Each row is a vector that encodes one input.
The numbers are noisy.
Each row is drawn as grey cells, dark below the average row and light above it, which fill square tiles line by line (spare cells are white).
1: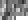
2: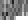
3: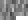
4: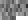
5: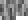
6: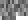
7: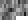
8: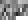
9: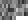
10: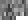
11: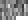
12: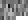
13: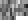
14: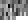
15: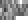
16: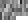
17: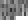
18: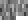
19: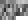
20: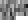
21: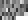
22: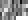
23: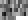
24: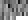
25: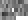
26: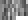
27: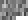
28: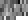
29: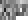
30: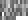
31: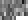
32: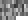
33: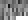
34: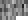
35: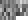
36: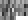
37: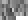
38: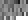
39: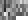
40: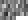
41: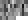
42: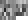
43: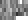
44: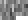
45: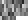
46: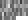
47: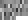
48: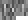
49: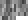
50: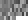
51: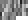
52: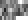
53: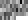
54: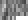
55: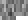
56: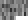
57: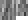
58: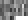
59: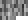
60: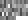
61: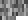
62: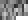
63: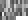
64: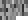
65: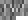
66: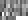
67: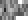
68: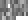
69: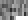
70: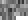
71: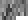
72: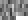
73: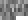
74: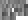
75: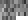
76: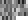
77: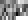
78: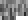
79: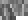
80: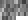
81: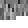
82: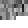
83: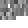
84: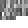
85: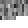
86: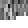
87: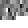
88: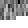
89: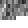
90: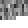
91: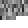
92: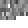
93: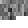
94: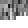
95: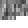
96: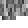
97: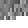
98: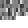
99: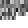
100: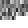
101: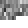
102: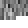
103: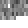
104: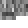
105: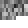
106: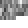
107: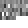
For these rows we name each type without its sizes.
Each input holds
either a fixed value, or a label and a true/false value, or a node of a tree.
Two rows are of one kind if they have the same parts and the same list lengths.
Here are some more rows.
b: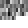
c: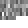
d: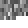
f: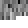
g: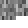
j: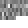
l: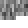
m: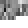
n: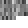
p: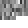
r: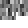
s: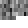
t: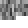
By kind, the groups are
b, r
c, d, f, j, m, p
g, l, n, s, t

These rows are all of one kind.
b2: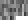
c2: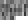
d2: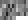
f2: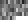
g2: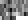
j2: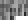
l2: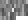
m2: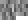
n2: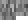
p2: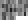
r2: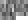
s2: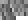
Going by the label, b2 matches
c2, f2, j2 and p2.
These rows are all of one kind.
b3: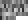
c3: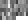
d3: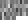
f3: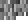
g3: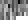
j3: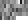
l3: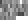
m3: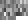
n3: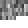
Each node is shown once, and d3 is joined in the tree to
c3 and j3.
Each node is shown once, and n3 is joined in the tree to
b3 and c3.
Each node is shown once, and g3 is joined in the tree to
f3.
